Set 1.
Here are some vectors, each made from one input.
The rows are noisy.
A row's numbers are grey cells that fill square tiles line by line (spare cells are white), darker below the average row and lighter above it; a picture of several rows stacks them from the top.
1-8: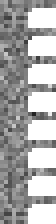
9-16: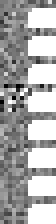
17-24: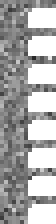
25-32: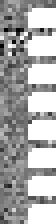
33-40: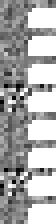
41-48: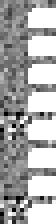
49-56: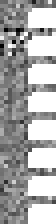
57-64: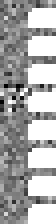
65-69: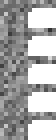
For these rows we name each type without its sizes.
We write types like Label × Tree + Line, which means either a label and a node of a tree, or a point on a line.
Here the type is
Line × Line + Unit.
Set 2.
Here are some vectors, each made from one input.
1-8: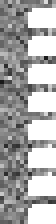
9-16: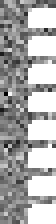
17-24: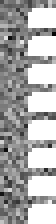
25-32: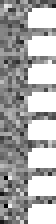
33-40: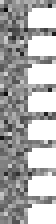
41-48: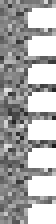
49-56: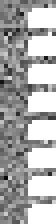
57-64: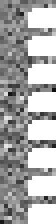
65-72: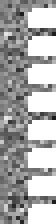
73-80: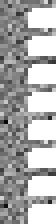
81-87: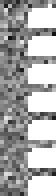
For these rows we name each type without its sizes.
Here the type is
Circle.
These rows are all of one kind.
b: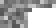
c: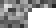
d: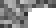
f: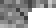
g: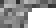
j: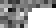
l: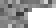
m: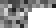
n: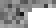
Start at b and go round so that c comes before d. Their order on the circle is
b, l, n, f, m, j, c, g, d.
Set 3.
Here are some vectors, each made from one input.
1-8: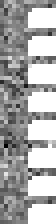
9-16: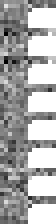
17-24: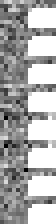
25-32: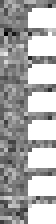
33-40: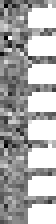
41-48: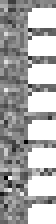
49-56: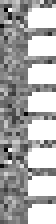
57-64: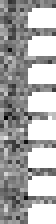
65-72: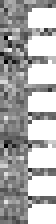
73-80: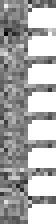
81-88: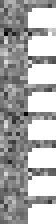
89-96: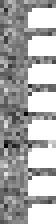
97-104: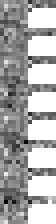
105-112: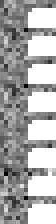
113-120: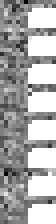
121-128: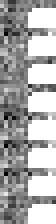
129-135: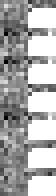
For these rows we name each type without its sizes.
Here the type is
Line.
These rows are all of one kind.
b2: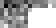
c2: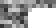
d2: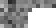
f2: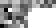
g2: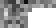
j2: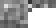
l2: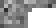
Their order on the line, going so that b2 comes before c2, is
b2, g2, d2, j2, l2, c2, f2.
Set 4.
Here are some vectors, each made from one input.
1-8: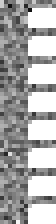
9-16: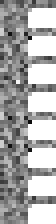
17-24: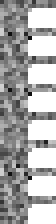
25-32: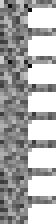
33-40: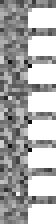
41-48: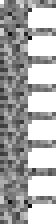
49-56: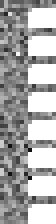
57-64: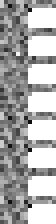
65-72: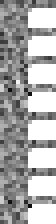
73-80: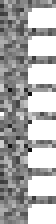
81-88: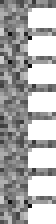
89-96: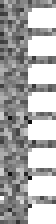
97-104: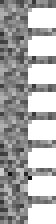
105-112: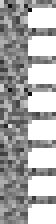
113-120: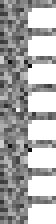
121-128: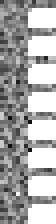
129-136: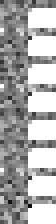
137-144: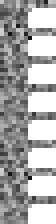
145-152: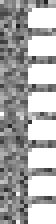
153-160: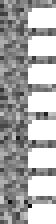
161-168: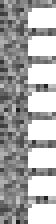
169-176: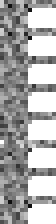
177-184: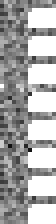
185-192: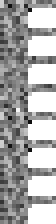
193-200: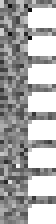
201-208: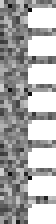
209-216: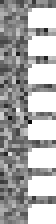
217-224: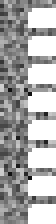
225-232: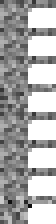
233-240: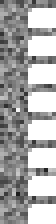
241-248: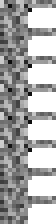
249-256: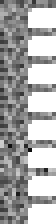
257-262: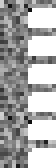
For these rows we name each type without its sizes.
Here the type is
Line.
